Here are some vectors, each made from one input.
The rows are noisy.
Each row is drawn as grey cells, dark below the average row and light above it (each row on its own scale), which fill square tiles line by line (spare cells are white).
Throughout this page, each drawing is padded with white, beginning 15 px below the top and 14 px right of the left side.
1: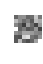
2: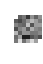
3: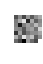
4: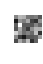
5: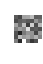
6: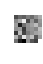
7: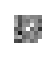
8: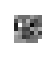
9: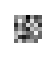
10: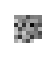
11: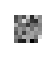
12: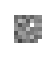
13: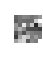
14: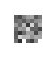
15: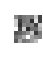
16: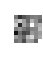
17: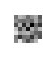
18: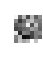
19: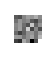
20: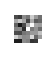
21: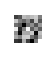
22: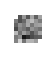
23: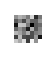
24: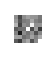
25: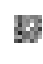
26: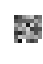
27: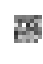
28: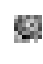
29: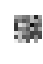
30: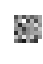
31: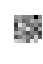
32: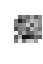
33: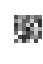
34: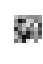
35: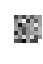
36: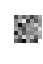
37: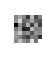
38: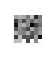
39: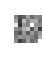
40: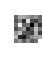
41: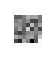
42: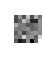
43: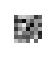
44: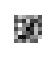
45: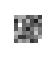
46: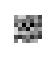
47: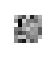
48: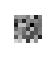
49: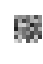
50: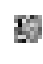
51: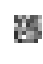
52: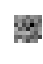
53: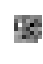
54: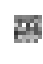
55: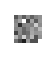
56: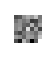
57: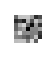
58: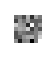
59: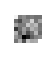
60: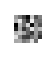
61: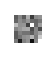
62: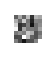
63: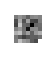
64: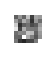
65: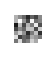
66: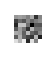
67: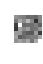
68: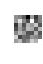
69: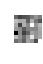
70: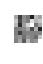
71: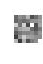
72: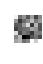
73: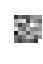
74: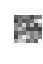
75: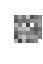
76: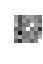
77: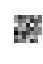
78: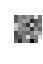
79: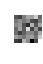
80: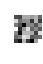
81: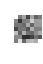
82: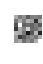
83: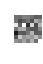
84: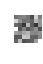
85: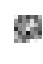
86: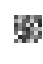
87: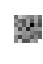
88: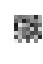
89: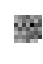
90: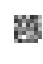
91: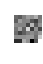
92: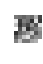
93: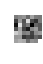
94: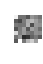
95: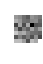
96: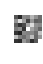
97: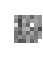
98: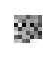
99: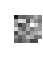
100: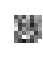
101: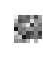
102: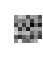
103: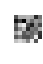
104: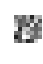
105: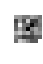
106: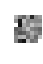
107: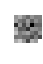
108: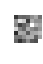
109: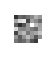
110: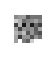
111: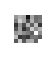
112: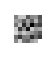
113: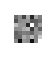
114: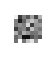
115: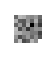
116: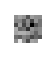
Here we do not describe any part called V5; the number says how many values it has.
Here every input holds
a value of V5, together with either one of 6 labels, or a point on a 6-point line.
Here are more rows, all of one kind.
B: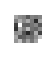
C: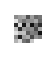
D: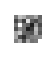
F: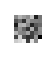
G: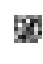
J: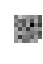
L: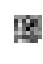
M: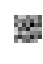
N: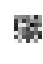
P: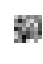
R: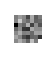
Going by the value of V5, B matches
D, G and L.
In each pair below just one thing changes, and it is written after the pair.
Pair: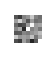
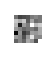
the label
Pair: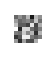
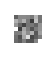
the label
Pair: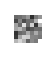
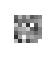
the label
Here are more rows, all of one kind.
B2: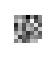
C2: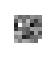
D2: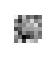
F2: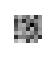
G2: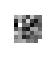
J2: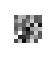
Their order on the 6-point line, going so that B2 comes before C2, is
B2, C2, G2, F2, D2, J2.
